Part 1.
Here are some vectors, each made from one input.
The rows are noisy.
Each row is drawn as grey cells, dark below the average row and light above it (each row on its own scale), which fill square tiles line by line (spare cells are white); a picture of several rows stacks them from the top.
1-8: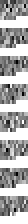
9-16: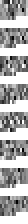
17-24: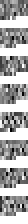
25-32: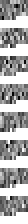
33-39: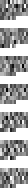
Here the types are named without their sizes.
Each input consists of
a point on a circle.
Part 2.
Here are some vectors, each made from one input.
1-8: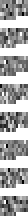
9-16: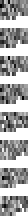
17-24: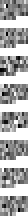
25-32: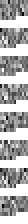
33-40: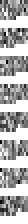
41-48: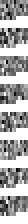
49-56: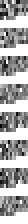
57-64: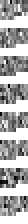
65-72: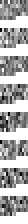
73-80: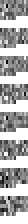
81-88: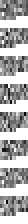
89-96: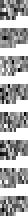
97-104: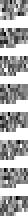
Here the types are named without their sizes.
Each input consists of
a node of a tree.
